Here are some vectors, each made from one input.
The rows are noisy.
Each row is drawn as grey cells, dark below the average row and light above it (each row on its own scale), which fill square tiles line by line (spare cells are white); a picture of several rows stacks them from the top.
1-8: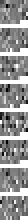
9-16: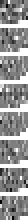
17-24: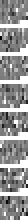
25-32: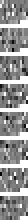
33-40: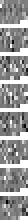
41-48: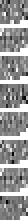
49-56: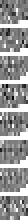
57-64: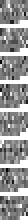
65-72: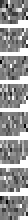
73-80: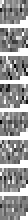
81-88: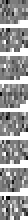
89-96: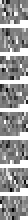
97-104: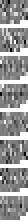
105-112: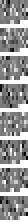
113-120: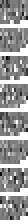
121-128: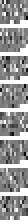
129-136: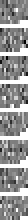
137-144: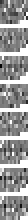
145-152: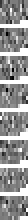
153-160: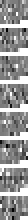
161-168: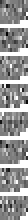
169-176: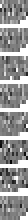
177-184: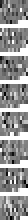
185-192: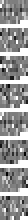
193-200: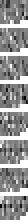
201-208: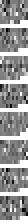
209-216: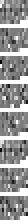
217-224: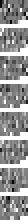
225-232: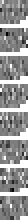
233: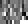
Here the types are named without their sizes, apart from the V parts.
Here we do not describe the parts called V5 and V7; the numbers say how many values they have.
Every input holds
a value of V5 and a value of V7, together with either a point on a line, or four true/false values.
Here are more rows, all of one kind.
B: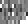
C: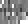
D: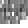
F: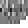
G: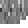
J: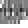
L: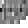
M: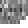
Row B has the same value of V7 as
F and J.
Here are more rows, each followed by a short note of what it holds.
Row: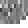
a point on a line, a value of V5 and a value of V7
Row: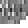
a point on a line, a value of V5 and a value of V7
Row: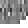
a point on a line, a value of V5 and a value of V7
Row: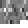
four true/false values, a value of V5 and a value of V7
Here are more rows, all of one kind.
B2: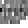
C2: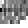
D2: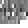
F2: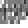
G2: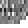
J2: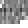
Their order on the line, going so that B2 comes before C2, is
B2, C2, F2, J2, D2, G2.
